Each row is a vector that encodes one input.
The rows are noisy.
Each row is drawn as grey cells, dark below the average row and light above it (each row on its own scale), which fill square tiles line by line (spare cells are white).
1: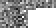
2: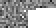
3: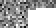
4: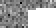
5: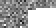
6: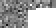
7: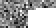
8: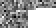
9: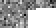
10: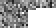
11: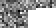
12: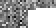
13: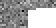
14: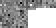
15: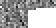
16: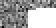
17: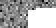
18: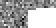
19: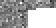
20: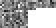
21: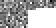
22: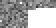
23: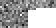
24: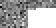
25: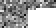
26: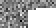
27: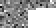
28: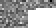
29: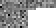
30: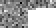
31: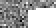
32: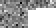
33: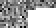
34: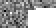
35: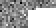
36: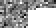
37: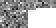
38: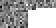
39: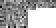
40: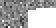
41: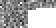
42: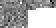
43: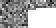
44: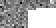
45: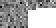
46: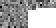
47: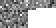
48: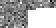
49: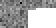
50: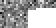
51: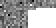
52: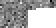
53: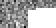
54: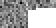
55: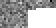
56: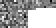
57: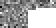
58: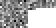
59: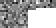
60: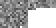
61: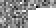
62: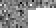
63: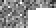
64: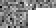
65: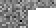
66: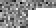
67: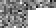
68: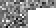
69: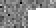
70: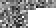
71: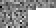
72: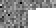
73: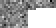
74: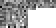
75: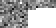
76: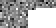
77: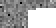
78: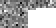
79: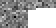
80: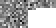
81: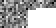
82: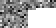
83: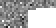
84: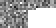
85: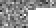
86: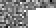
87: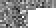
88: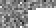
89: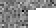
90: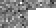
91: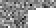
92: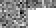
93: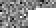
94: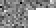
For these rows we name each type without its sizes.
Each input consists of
a point on a line, together with either a point on a line, or a node of a tree.
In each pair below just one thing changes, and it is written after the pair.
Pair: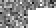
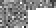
the place on the line
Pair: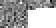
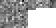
the node of the tree
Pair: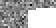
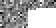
the place on the line
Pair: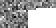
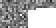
the node of the tree
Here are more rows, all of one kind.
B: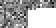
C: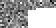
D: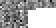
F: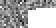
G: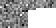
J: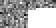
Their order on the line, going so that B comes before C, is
J, B, C, G, D, F.
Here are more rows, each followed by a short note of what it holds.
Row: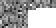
a point on a line and a node of a tree
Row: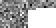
a point on a line and a node of a tree
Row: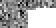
a point on each of two lines
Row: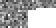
a point on a line and a node of a tree
